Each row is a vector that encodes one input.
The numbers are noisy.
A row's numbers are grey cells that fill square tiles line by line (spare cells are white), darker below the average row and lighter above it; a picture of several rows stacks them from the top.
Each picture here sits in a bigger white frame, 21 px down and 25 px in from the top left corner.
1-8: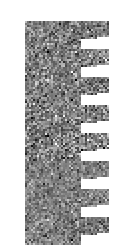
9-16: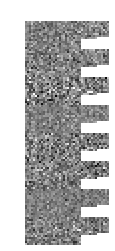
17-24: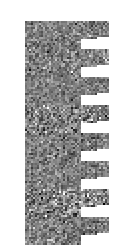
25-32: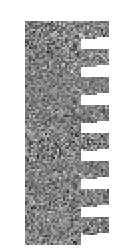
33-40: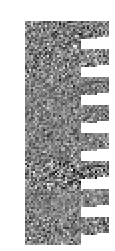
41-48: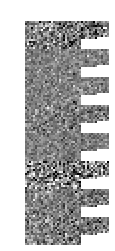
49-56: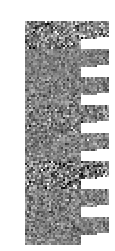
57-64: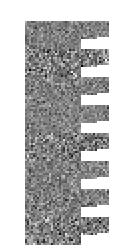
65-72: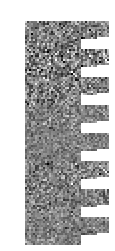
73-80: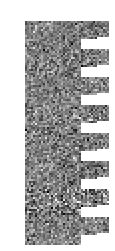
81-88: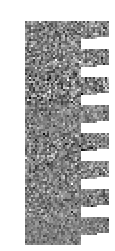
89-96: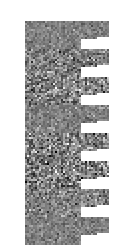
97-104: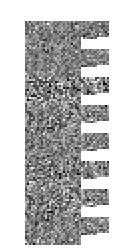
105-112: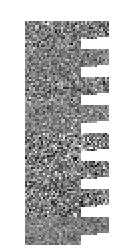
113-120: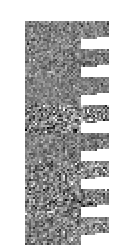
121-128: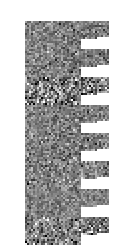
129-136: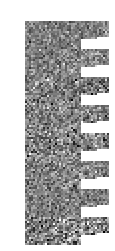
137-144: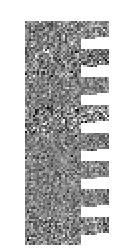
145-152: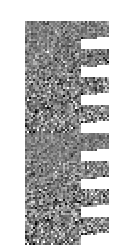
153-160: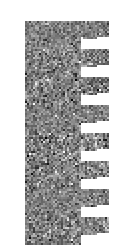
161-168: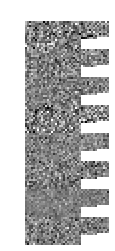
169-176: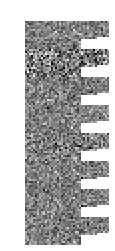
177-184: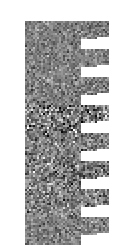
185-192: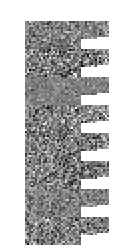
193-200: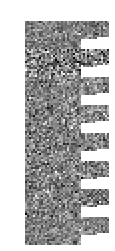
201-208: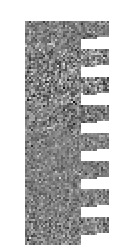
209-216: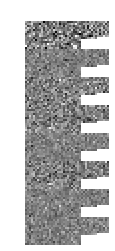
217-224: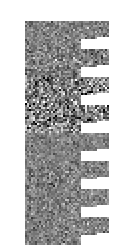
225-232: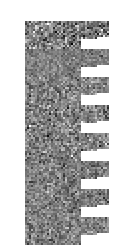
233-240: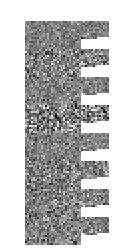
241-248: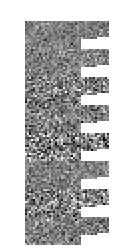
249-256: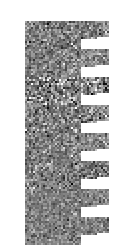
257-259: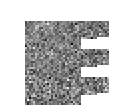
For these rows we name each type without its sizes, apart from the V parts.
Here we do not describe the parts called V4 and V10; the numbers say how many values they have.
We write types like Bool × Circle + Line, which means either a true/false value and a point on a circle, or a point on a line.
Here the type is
List(Circle) + V4 × V10.
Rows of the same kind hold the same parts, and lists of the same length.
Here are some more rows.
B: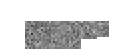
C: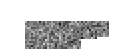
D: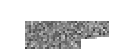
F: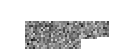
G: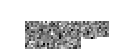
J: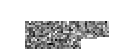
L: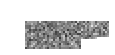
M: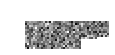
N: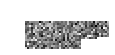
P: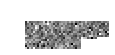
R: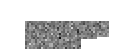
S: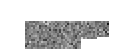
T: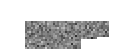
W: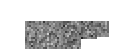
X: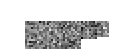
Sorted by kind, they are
B, N, T
C, P, W, X
D, J, L, M
F, S
G, R

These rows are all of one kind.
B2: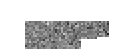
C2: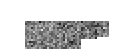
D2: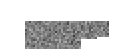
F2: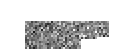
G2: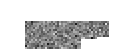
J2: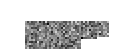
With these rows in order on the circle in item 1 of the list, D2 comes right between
B2 and C2.
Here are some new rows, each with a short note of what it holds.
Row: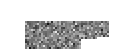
a list of three items
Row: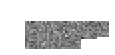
a list of two items
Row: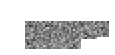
a list of two items
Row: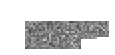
a value of V4 and a value of V10
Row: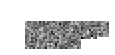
a list of three items
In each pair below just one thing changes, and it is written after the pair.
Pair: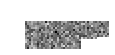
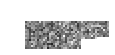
the value of V4
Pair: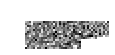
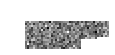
the value of V10
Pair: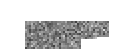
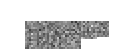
the value of V4
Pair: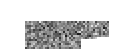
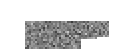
the value of V4
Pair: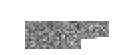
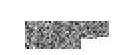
the value of V4
